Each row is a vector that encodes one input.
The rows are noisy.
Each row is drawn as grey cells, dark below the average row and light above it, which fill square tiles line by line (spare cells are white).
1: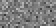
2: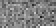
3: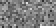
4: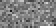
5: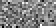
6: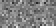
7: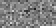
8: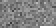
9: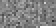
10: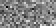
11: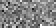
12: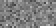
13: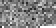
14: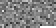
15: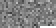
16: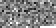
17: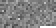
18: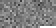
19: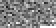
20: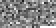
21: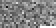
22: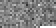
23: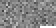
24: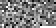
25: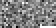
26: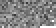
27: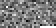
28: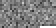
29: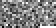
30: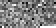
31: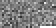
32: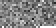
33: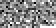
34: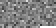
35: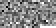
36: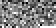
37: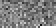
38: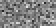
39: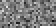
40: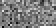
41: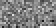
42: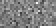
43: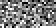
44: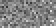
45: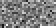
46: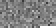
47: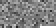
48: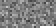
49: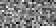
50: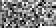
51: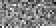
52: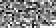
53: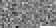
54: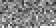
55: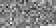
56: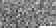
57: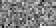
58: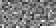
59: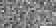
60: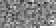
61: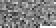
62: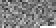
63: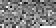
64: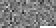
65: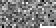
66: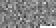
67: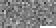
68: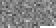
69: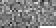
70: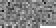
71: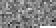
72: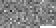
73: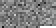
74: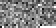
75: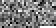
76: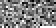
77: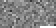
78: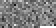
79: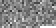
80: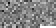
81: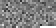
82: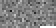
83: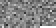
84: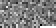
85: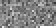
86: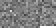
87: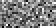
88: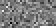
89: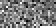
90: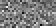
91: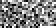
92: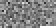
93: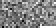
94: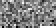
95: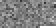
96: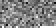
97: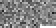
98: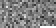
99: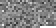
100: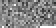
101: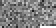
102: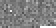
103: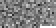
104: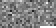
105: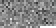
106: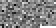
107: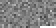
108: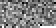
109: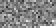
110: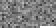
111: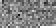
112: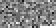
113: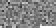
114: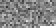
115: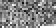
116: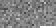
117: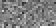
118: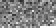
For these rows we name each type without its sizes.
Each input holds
a point on a line, together with either a point on a circle, or a point on a line.
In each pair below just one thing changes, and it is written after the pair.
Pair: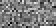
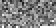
the place on the line
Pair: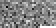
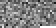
the place on the circle
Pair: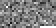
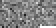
the place on the line
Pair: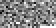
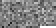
the place on the circle
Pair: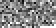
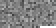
the place on the line
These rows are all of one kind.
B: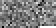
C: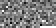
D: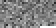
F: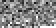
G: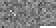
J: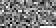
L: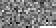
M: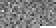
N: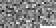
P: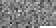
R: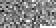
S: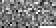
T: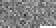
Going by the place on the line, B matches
C, G and J.
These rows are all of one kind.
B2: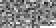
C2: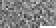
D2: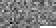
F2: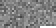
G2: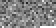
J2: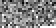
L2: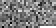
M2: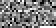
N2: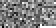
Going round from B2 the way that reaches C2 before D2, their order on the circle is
B2, C2, D2, L2, G2, N2, F2, M2, J2.
